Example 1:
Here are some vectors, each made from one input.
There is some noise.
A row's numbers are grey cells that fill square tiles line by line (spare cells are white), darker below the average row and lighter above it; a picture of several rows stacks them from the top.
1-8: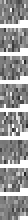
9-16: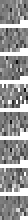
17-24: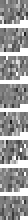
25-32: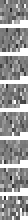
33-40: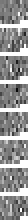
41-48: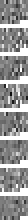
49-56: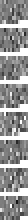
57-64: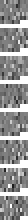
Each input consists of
a point on an 8-point circle and four true/false values.
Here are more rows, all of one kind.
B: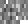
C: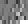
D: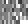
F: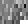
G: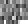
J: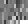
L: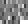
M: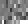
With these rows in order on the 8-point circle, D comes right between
B and G.
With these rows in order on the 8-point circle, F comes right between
G and L.
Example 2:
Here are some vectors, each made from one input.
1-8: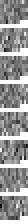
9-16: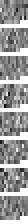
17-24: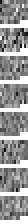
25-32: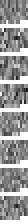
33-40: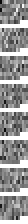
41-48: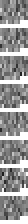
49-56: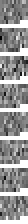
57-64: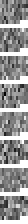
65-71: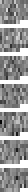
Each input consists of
either a point on an 8-point circle, or three true/false values.
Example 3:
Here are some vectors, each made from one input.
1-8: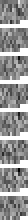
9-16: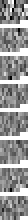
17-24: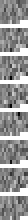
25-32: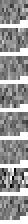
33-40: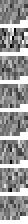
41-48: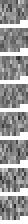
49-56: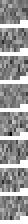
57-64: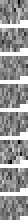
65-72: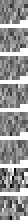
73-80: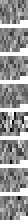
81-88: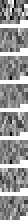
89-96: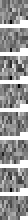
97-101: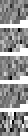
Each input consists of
a list of up to two points on a 10-point line.
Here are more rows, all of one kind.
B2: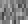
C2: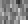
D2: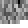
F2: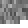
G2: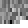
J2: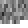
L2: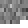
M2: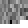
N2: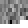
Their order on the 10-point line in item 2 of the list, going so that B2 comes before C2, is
F2, N2, L2, M2, J2, B2, G2, C2, D2.
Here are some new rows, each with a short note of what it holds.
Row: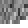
a list of one item
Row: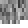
a list of two items
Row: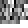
the empty list
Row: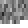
a list of two items
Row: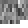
a list of one item
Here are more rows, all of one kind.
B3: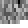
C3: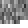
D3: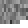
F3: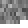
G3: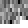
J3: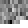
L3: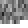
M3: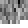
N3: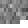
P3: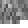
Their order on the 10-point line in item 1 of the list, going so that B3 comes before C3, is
M3, B3, L3, C3, P3, F3, N3, D3, G3, J3.
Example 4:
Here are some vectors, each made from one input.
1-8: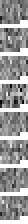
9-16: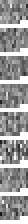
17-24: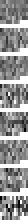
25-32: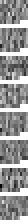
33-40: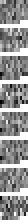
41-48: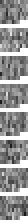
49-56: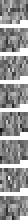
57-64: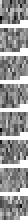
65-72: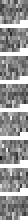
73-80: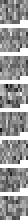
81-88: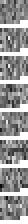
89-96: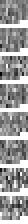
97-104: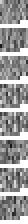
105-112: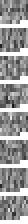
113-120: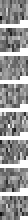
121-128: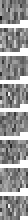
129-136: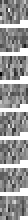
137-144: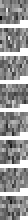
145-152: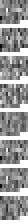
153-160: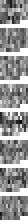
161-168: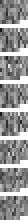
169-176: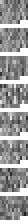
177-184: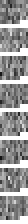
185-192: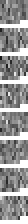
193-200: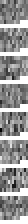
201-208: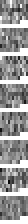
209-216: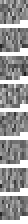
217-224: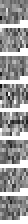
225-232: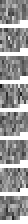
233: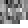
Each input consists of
either a point on an 8-point circle, or three true/false values.
